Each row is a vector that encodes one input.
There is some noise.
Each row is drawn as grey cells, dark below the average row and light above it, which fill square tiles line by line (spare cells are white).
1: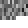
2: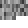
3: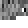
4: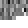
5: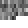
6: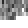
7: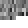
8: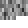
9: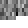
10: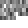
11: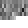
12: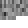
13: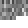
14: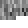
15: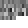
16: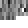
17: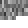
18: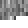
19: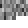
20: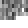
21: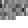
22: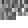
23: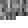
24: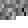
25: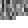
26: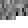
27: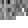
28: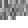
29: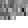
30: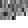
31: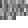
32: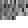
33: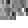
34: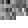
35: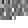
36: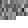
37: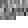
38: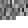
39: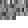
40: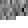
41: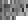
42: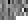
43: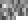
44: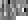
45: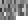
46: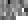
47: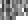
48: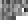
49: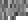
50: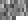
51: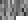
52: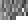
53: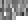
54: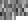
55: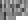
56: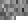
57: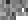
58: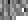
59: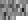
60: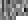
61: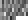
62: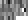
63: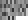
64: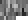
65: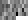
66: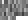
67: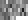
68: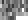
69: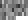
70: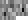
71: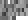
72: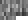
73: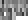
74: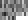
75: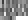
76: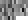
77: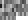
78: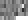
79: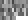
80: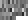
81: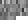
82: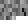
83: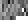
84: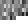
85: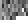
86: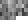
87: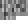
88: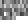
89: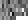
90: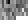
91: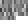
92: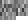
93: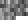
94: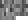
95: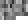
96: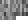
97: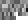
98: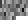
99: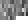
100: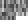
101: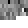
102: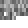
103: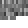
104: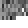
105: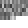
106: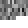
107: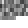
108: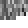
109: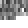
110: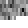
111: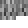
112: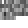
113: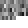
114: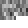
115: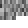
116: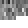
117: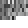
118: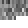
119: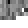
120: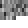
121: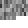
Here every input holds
a node of a 9-node tree, together with either a point on a 7-point line, or a point on a 9-point line.
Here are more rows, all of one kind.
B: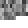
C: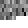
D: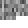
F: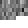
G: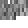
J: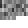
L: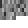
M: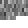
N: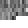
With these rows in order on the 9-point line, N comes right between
L and M.
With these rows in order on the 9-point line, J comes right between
D and L.
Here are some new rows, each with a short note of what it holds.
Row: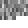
a point on a 9-point line and a node of a 9-node tree
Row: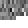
a point on a 7-point line and a node of a 9-node tree
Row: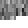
a point on a 9-point line and a node of a 9-node tree
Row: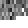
a point on a 7-point line and a node of a 9-node tree
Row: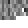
a point on a 7-point line and a node of a 9-node tree
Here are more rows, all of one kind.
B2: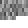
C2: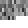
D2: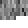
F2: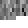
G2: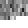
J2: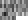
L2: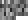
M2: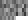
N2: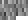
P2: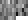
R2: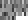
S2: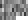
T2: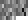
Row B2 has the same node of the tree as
F2 and N2.
